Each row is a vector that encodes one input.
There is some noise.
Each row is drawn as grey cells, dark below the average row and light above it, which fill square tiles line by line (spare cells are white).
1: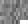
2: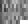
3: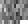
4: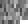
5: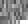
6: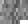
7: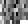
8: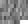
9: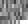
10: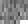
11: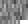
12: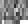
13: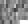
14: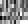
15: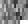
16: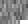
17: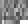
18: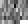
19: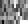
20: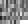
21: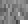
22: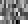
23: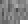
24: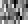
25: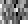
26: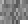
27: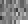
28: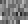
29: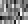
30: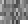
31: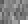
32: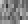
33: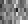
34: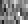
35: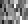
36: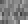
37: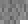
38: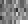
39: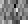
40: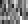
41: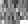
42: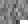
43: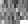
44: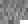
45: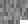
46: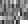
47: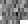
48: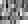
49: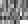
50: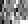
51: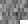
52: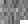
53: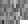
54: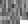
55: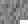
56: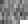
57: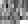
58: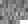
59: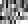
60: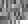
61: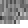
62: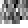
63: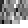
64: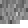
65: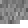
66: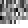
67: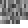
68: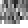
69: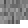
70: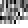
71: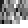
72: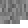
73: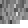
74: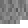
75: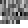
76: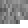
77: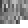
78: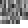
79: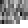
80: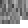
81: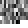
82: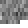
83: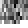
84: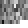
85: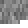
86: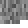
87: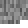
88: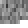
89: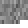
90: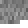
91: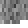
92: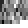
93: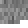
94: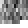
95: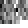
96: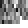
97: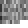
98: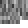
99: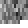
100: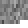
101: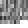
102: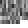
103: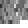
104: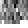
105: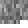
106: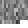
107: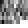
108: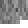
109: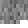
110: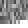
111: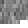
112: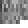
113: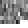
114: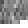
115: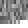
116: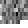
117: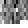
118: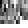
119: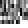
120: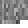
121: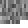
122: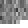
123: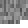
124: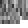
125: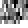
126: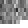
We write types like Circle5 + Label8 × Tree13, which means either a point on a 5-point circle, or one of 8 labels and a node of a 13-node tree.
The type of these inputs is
Line7.
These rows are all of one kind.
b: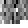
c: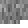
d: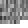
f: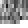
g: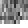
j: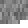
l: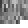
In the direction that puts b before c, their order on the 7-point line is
l, d, f, b, g, c, j.
